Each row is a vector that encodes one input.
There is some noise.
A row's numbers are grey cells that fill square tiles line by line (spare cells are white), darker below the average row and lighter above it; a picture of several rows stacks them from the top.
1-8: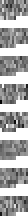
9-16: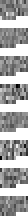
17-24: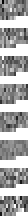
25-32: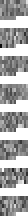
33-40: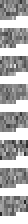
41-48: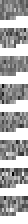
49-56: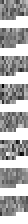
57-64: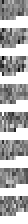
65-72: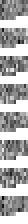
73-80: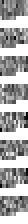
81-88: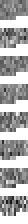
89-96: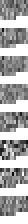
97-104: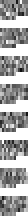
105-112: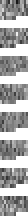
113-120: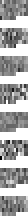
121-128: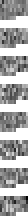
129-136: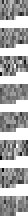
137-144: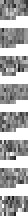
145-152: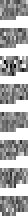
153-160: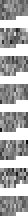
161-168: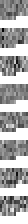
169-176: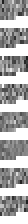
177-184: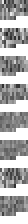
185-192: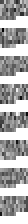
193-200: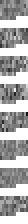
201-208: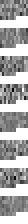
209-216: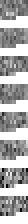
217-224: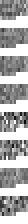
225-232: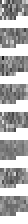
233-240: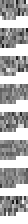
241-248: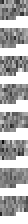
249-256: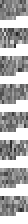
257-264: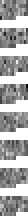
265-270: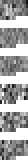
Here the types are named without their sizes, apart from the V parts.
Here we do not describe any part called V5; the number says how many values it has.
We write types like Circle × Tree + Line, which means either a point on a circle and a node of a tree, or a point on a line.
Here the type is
List(Line × (Line + V5)).
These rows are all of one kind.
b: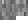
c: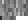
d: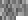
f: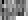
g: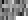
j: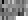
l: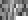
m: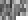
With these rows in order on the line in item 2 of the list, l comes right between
g and j.
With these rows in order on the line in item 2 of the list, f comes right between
c and m.
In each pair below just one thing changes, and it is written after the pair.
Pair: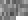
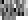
the place on the line in item 2 of the list
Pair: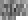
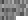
the place on the line in item 2 of the list
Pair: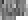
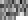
the place on the line in item 2 of the list
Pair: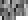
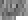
the place on the line in item 2 of the list
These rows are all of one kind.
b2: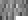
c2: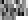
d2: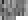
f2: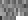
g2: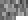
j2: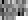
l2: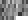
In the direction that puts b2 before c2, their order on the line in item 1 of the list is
l2, g2, b2, d2, j2, c2, f2.
